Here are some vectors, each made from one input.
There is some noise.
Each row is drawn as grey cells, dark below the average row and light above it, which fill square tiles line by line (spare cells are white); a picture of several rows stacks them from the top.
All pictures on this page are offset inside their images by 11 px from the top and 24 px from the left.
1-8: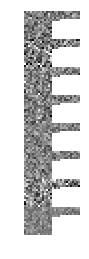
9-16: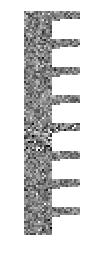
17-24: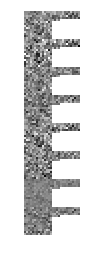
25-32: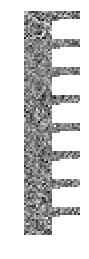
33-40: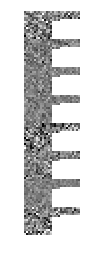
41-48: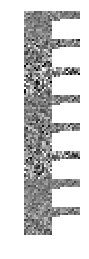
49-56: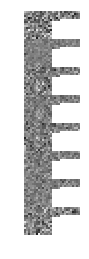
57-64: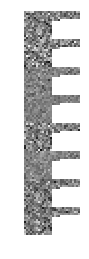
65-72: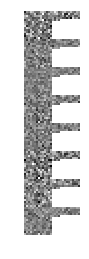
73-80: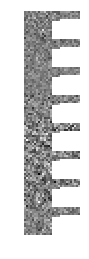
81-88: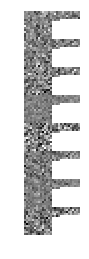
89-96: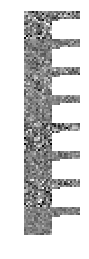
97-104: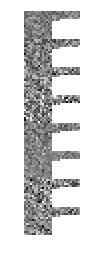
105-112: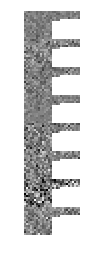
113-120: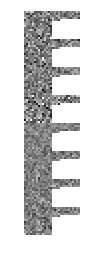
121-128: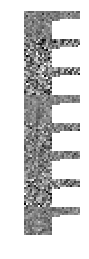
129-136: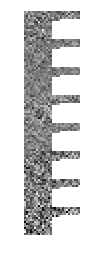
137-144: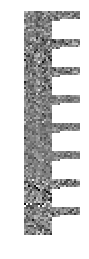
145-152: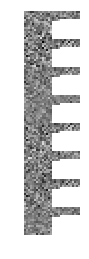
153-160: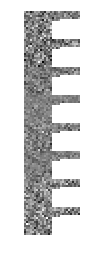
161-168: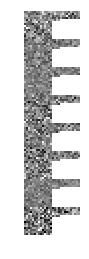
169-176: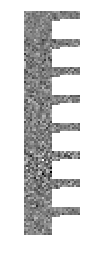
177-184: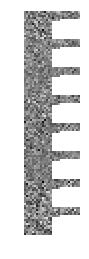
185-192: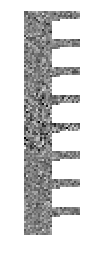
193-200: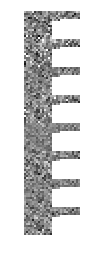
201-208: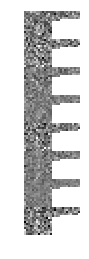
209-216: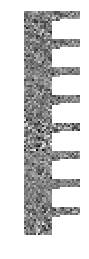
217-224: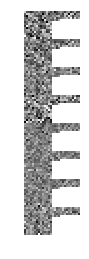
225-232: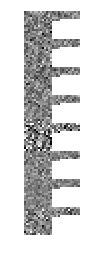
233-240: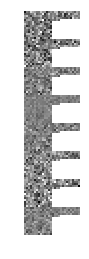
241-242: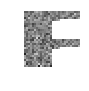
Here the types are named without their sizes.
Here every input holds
a list of points on a circle.
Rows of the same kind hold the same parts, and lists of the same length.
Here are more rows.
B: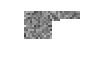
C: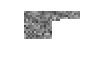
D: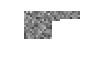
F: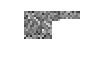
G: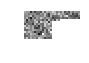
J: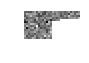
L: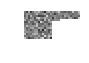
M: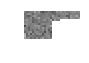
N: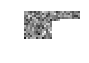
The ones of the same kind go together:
B, D
C, F, G, M
J
L, N

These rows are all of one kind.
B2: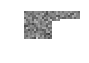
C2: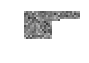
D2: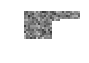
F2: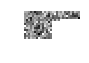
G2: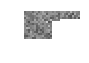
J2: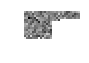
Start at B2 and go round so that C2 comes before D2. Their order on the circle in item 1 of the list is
B2, C2, G2, J2, D2, F2.
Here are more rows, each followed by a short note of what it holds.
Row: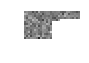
a list of one item
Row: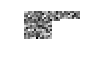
a list of one item
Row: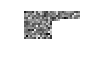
the empty list
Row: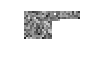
a list of two items
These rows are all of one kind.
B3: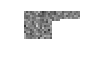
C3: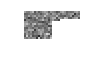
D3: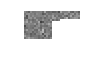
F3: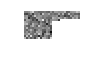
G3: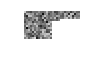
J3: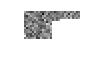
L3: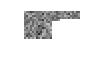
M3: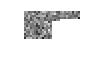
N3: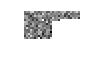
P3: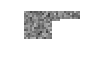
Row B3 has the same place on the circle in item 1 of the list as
C3, D3 and G3.
